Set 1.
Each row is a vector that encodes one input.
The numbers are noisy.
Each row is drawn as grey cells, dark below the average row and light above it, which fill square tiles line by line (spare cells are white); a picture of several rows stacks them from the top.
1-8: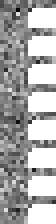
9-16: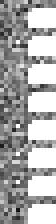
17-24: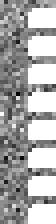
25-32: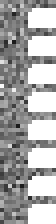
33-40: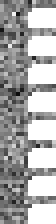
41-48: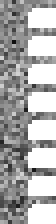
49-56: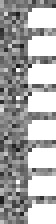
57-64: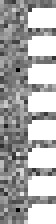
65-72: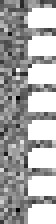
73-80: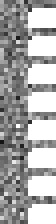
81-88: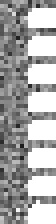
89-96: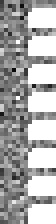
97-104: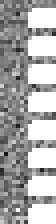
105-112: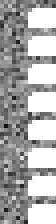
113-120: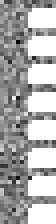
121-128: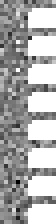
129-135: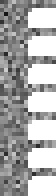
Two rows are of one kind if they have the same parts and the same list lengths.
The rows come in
2 kinds.
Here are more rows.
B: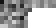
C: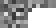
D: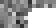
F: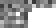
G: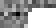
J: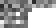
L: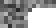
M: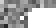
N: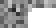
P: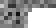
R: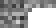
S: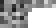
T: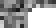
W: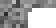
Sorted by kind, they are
B, C, F, J, L, R, S, T
D, G, M, N, P, W

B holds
a point on a 6-point circle and a point on a 4-point line.
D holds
a point on a 4-point line and a point on a 13-point line.
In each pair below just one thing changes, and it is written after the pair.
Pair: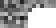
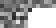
the place on the 4-point line
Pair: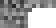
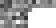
the place on the 4-point line
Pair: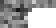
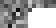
the place on the 4-point line
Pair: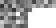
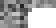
the place on the 4-point line
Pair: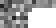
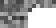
the place on the 4-point line
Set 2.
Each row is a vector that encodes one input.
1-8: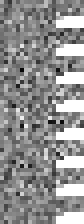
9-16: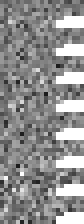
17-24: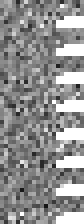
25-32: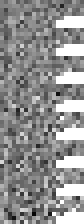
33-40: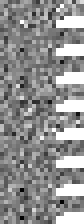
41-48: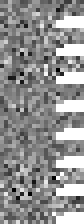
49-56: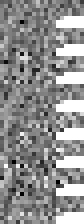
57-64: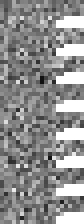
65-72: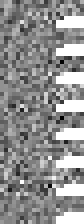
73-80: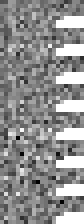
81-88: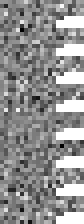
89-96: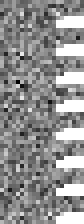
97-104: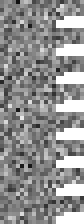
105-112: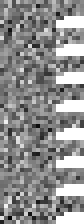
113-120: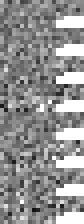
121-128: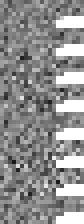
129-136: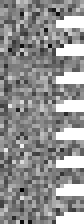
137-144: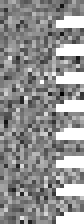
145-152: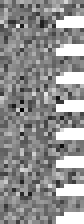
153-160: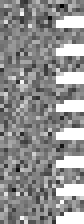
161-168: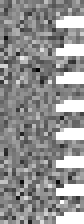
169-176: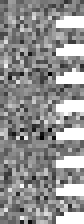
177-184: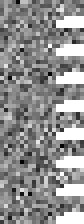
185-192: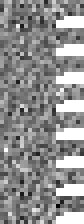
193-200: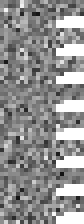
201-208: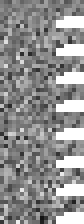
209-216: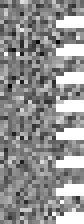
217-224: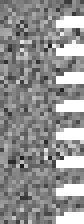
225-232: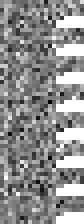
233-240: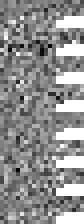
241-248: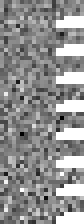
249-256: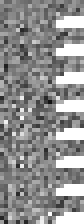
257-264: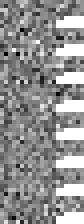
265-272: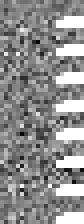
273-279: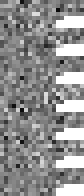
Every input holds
either a point on an 11-point circle and a true/false value, or a point on an 11-point line.
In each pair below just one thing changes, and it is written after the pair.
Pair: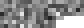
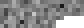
the place on the 11-point circle
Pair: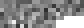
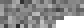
the place on the 11-point circle
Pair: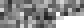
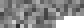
the place on the 11-point circle
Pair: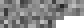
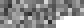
the place on the 11-point circle
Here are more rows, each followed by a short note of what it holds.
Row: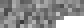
a point on an 11-point circle and a true/false value
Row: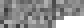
a point on an 11-point circle and a true/false value
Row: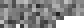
a point on an 11-point line
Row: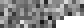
a point on an 11-point line
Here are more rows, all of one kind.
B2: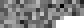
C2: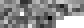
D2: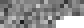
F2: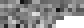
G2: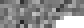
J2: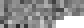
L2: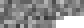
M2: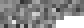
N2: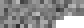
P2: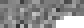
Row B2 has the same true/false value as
C2 and D2.
